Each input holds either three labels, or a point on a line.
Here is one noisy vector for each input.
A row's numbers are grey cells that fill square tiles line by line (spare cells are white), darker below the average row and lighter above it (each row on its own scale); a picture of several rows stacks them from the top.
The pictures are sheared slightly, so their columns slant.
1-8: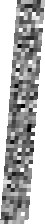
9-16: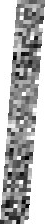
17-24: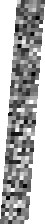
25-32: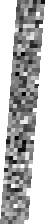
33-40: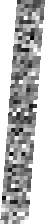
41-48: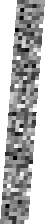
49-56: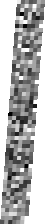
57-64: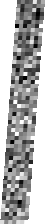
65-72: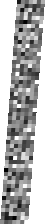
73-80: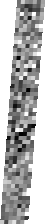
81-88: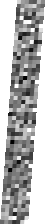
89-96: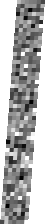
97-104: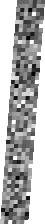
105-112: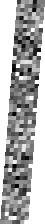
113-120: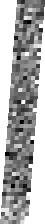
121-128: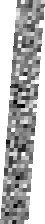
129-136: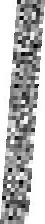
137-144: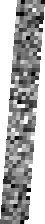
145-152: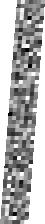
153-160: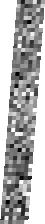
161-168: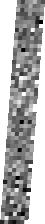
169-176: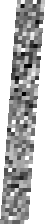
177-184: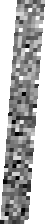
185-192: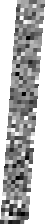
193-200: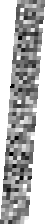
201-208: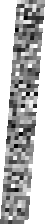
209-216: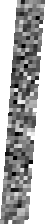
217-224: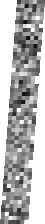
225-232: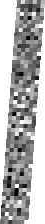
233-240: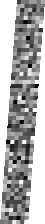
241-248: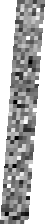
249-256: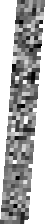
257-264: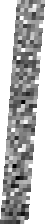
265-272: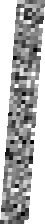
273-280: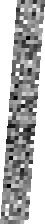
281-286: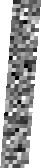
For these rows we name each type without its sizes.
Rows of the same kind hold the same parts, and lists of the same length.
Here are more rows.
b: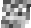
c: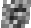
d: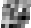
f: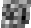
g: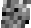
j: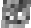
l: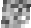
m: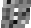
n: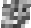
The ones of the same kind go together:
b, d, l, n
c, f, g, j, m

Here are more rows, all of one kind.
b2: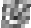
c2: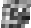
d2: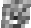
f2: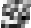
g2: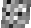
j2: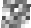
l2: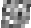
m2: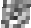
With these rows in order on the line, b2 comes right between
d2 and j2.
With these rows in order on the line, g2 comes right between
f2 and m2.
